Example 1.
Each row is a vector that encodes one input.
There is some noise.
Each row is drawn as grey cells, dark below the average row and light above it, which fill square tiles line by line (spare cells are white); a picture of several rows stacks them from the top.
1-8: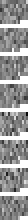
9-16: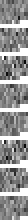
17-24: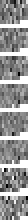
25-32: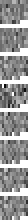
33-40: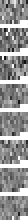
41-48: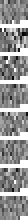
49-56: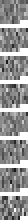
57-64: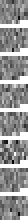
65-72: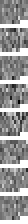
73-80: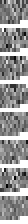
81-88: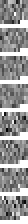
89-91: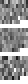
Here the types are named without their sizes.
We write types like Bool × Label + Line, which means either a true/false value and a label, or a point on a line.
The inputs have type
Bool × Bool × Bool × Bool + Line.
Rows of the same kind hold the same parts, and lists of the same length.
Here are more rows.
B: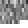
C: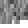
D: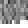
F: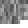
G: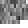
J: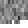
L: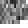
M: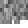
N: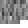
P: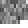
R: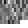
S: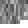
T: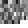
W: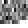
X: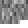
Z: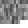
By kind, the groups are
B, C, D, F, G, J, L, M, N, P, S, X, Z
R, T, W

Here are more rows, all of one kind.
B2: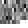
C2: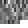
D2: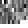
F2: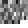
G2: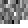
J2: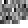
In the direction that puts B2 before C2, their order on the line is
J2, B2, D2, C2, G2, F2.
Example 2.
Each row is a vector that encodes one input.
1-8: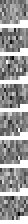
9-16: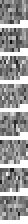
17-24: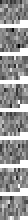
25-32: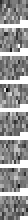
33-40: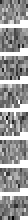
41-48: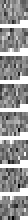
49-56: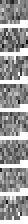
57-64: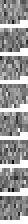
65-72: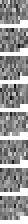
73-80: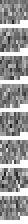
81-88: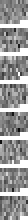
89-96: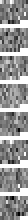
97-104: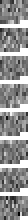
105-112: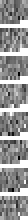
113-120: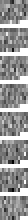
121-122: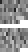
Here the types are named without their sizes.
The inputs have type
(Bool × Bool × Bool × Bool + Unit) × Line.
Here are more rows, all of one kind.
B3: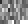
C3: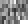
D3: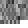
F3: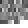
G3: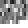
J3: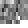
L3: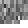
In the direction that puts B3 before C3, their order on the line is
F3, B3, G3, D3, C3, J3, L3.
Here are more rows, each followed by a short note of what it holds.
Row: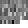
a point on a line
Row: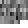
a point on a line and four true/false values
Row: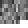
a point on a line and four true/false values
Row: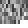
a point on a line
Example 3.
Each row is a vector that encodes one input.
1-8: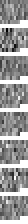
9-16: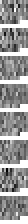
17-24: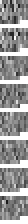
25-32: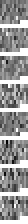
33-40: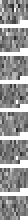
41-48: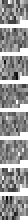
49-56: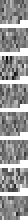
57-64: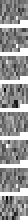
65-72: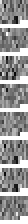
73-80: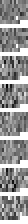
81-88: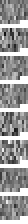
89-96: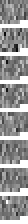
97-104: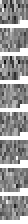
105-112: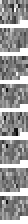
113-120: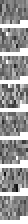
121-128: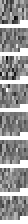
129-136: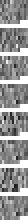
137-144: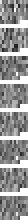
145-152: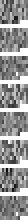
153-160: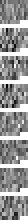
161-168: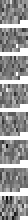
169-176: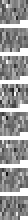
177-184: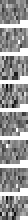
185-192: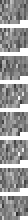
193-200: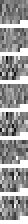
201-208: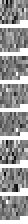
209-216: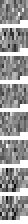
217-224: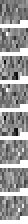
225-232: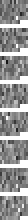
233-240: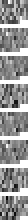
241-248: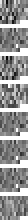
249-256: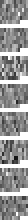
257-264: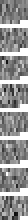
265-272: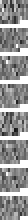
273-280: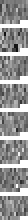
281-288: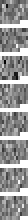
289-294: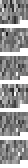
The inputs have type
Line7 + Line14.
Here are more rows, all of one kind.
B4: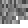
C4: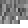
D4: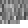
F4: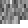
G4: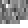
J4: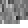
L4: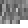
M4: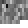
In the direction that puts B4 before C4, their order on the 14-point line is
B4, C4, L4, M4, F4, D4, J4, G4.
